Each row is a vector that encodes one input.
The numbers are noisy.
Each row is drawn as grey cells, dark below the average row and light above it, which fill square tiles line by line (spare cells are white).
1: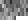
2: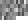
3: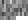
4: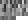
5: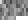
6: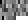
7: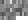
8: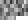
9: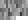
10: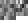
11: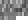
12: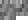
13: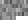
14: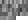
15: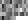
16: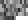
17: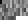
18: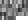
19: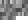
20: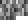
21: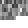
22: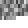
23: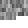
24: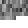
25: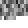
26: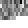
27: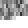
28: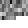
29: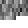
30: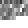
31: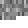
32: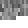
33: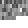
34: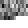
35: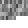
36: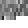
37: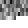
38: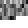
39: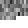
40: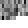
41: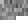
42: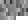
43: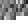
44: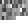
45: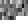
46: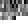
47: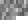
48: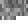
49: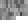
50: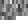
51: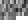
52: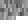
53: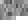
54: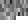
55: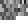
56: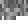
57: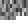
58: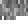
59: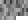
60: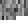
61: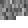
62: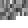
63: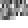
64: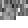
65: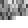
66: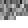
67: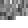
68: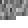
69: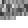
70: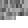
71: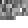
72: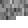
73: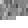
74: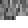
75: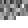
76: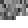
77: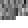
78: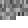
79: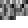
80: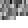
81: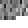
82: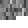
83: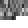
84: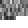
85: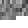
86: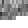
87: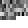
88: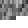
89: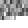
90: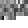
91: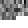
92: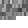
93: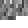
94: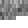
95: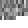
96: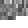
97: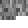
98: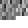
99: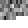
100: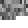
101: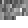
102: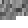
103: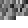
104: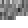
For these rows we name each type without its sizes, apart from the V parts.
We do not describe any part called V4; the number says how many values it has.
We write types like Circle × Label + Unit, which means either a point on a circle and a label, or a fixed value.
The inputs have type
Bool × (Line + V4).
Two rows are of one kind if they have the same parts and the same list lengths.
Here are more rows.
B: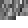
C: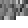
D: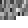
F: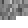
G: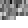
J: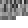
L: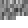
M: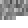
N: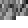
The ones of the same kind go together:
B, C, F, L, M, N
D, G, J

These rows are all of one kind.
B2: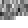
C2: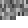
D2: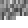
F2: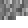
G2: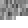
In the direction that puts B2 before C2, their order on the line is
B2, C2, G2, D2, F2.
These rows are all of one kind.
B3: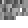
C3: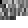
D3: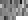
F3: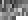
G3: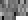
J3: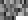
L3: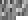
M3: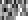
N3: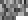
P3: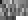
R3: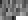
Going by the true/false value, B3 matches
D3, F3, L3 and M3.
